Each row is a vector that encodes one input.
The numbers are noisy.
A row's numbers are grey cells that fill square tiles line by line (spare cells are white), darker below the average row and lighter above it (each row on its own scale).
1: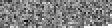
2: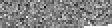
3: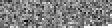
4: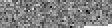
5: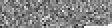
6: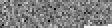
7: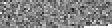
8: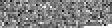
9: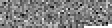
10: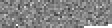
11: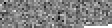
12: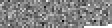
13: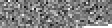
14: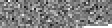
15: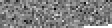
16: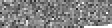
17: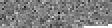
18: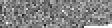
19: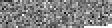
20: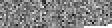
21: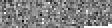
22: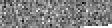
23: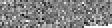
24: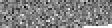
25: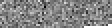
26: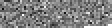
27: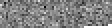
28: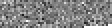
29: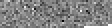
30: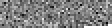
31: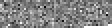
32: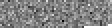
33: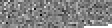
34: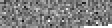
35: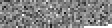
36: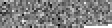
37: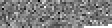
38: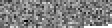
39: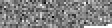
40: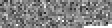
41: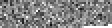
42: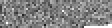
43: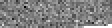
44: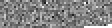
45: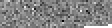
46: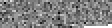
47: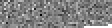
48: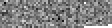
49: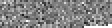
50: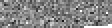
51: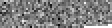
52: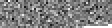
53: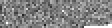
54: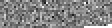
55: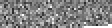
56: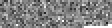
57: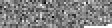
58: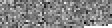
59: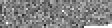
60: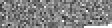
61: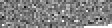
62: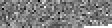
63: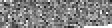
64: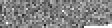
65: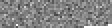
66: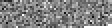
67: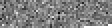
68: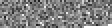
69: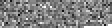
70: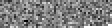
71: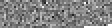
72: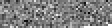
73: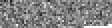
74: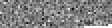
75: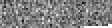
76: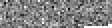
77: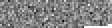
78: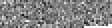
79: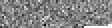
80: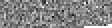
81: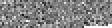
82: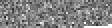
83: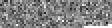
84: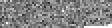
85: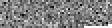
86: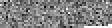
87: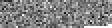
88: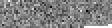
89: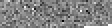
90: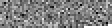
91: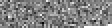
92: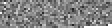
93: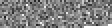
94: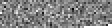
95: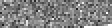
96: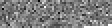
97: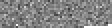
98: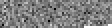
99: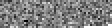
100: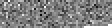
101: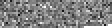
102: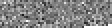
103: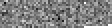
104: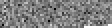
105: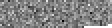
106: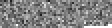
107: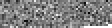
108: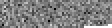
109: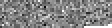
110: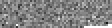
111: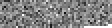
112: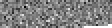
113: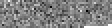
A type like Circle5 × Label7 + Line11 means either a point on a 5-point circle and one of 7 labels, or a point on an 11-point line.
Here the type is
Bool × Bool × Bool × Label10.
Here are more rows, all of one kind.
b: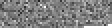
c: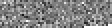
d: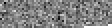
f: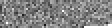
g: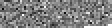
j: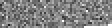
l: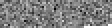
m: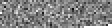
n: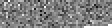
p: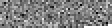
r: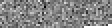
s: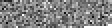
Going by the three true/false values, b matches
g, j, l and n.
